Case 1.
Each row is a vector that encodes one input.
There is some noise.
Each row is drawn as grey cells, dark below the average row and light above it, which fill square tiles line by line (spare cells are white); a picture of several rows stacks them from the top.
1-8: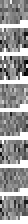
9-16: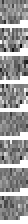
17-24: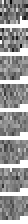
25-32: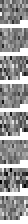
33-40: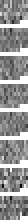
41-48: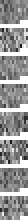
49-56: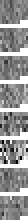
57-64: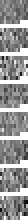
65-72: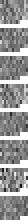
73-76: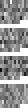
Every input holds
a point on an 11-point circle.
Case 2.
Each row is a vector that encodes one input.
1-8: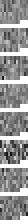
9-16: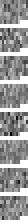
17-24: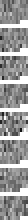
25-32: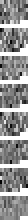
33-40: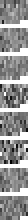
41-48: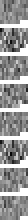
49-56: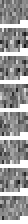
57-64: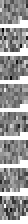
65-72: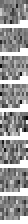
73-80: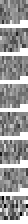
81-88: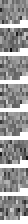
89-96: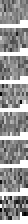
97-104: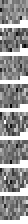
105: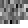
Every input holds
either a point on an 11-point circle, or a fixed value.
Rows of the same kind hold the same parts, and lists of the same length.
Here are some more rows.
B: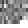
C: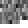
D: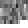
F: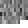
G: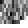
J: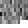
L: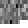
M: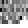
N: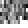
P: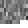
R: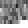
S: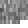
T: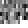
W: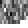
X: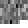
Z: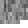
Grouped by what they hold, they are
B, C, D, F, J, L, M, N, P, R, S, T, X, Z
G, W

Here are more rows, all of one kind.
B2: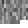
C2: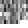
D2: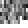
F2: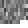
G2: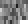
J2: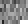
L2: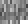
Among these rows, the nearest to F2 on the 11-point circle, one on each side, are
B2 and G2.
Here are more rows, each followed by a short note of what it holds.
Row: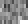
a point on an 11-point circle
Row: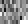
a point on an 11-point circle
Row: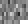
a point on an 11-point circle
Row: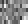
a point on an 11-point circle
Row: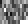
a fixed value
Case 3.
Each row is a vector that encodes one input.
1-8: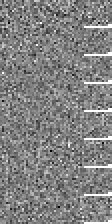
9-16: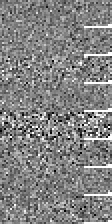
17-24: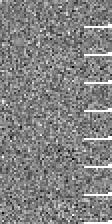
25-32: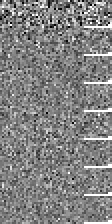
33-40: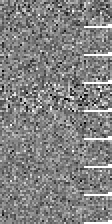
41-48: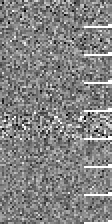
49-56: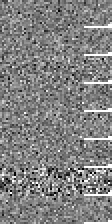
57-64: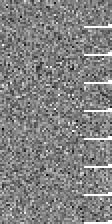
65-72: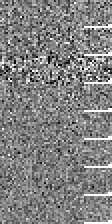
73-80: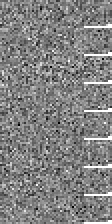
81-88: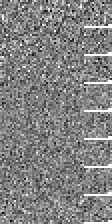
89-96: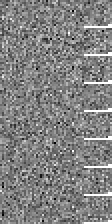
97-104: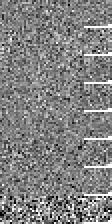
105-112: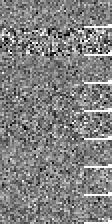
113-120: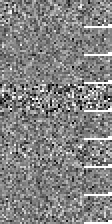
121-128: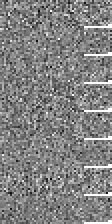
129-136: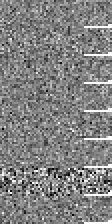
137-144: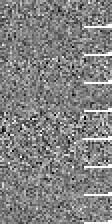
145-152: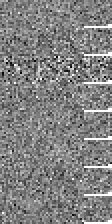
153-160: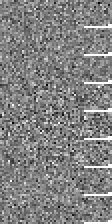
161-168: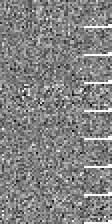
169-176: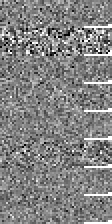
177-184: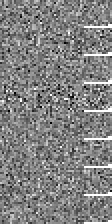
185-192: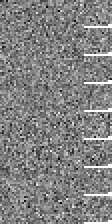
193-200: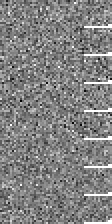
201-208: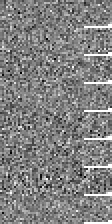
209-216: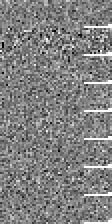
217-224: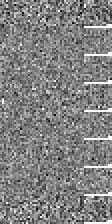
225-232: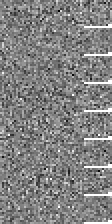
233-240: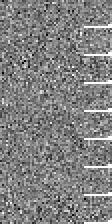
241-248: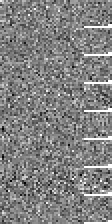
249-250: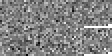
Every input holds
either a fixed value, or four true/false values.
